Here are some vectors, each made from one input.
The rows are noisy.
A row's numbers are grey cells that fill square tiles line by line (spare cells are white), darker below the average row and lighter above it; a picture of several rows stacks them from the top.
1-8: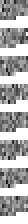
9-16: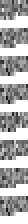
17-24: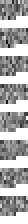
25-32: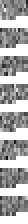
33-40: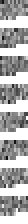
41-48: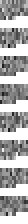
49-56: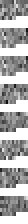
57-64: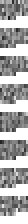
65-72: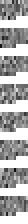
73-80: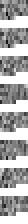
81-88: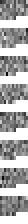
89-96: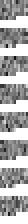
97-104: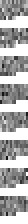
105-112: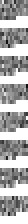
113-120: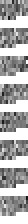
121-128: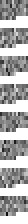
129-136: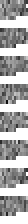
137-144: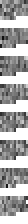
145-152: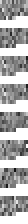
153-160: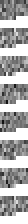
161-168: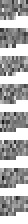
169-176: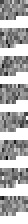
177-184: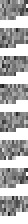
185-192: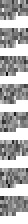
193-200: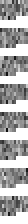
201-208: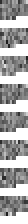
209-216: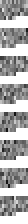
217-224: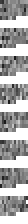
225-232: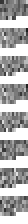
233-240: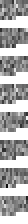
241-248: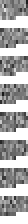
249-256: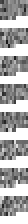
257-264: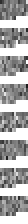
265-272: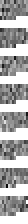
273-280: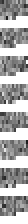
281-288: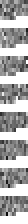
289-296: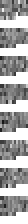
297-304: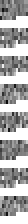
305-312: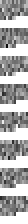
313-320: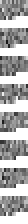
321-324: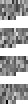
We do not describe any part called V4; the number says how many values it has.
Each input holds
either one of 8 labels, or one of 9 labels and a value of V4.
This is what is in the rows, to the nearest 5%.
About 50% of them hold one of 8 labels. The rest hold one of 9 labels and a value of V4.
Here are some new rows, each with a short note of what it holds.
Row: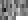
one of 9 labels and a value of V4
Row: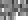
one of 8 labels
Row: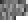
one of 9 labels and a value of V4
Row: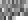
one of 8 labels
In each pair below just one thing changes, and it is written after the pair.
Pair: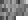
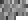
the value of V4
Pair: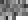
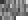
the label
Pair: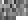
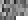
the label
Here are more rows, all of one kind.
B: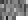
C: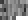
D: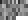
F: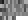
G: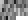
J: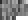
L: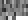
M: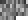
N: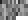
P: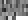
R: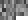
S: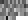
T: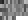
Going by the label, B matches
G and S.
